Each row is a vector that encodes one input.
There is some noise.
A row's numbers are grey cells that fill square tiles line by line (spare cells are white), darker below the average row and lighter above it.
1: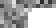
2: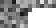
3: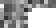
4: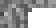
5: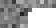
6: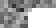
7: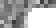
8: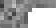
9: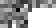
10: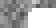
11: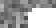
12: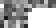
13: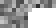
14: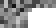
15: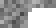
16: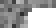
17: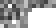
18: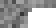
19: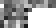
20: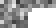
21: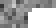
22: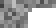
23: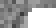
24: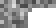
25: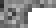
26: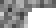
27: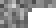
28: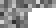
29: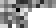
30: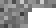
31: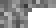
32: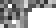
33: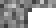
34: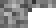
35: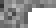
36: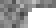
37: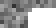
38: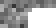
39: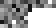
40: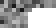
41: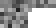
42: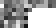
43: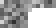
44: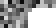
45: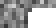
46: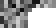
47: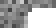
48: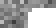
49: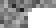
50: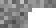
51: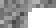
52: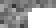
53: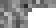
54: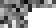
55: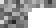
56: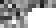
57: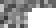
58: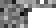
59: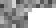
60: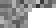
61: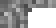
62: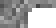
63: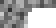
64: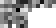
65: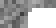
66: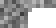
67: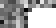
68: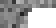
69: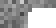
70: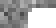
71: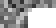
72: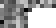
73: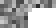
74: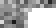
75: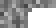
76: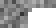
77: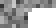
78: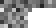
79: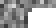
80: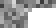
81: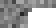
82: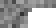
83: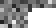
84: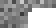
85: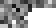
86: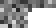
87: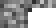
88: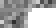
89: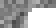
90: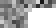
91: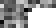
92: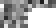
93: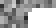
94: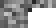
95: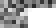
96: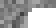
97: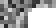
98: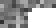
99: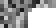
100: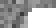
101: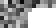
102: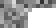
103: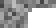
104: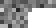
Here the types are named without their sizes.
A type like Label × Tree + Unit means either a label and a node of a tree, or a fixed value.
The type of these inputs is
Bool × Bool × Bool + Tree + Unit.
